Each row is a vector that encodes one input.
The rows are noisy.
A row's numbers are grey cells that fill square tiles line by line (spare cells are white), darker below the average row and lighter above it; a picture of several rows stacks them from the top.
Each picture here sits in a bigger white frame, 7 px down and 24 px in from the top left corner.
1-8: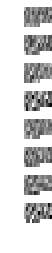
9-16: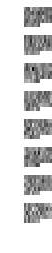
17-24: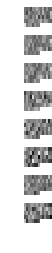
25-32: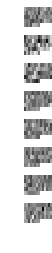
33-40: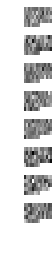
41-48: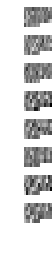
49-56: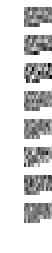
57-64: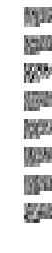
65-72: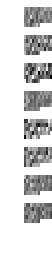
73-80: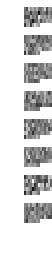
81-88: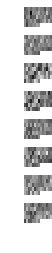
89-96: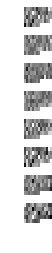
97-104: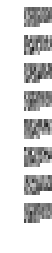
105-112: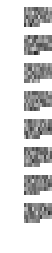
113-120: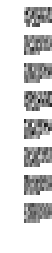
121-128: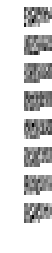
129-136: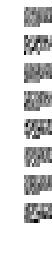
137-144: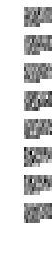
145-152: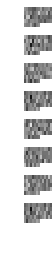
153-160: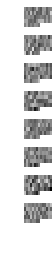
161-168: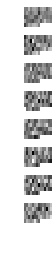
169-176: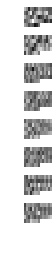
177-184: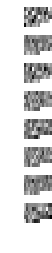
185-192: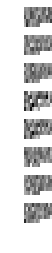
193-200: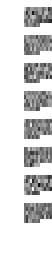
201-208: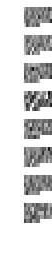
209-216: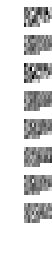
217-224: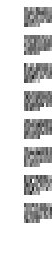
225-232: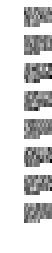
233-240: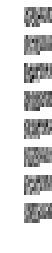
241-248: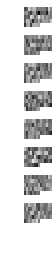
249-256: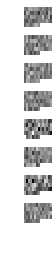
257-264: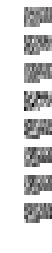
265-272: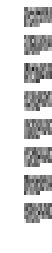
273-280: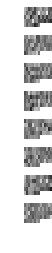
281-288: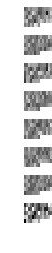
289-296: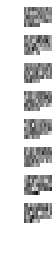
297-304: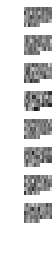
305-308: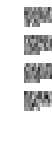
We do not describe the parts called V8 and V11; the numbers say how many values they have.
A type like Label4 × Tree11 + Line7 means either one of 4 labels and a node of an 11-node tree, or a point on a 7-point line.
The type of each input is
(Bool × Label5 × Label5 + V11) × Label5 + V8 × V8.
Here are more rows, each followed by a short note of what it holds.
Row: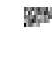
three labels (each one of 5) and a true/false value
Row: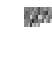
two values of V8
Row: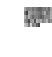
one of 5 labels and a value of V11
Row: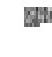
three labels (each one of 5) and a true/false value
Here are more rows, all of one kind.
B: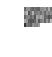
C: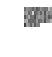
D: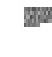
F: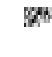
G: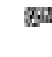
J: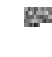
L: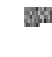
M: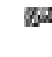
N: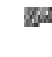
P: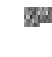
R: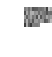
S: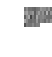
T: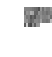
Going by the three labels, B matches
M and N.
